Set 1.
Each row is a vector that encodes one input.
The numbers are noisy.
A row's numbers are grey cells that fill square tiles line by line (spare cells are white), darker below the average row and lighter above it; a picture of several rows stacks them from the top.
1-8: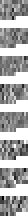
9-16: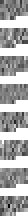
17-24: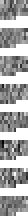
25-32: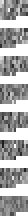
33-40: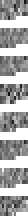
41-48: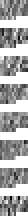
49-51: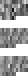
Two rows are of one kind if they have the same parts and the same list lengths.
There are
2 kinds of row.
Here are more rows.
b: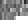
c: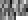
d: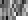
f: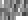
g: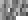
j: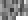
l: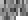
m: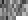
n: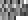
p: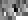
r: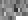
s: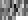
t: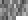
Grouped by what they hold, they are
b, d, f, g, j, l, m, p, r, s, t
c, n

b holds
a point on a 6-point circle.
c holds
a fixed value.
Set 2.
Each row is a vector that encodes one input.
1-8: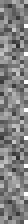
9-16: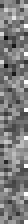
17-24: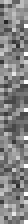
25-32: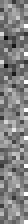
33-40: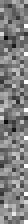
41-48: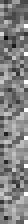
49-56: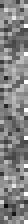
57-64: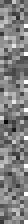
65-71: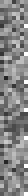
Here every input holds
three true/false values.
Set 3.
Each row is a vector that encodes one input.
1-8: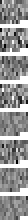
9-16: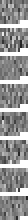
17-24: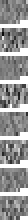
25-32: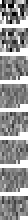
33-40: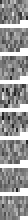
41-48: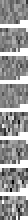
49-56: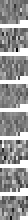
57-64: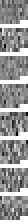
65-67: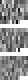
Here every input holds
a point on a 6-point circle.
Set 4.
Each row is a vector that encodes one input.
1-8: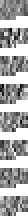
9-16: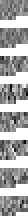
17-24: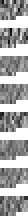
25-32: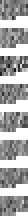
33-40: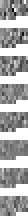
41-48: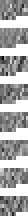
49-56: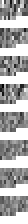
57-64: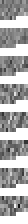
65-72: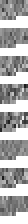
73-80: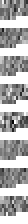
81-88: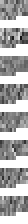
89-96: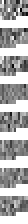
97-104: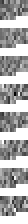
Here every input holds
either a fixed value, or a node of a 13-node tree.
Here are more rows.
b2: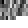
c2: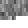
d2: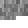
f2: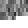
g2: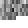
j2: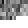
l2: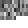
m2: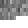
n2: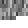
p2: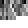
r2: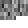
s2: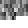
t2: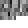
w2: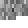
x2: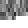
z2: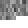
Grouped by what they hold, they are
b2, c2, d2, f2, g2, j2, m2, n2, p2, s2, w2, x2, z2
l2, r2, t2

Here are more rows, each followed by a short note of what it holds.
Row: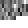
a fixed value
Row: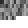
a node of a 13-node tree
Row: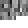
a fixed value
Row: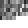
a node of a 13-node tree
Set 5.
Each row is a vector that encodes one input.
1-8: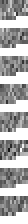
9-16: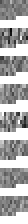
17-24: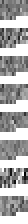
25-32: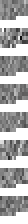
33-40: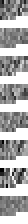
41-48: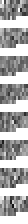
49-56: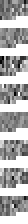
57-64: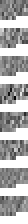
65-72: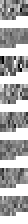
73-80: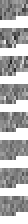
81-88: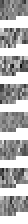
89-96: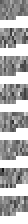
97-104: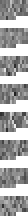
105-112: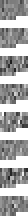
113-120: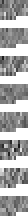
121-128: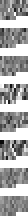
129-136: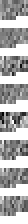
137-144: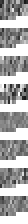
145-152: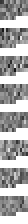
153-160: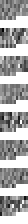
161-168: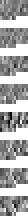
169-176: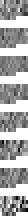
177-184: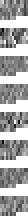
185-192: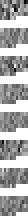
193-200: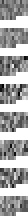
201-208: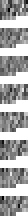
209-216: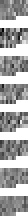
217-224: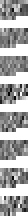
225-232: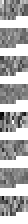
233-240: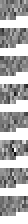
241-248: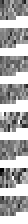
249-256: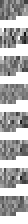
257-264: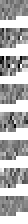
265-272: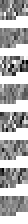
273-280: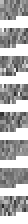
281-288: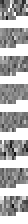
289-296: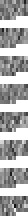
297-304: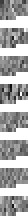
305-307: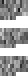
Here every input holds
either a fixed value, or a node of a 16-node tree.
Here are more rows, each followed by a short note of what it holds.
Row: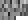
a fixed value
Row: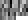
a fixed value
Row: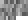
a node of a 16-node tree
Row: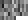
a fixed value
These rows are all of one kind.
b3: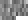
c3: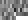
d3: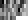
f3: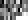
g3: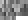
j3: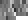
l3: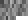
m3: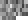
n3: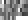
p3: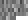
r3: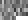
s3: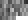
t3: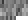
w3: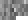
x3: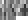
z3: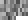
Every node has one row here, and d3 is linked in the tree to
m3, p3 and w3.
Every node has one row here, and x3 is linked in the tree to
l3.
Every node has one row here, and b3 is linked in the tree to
j3 and w3.
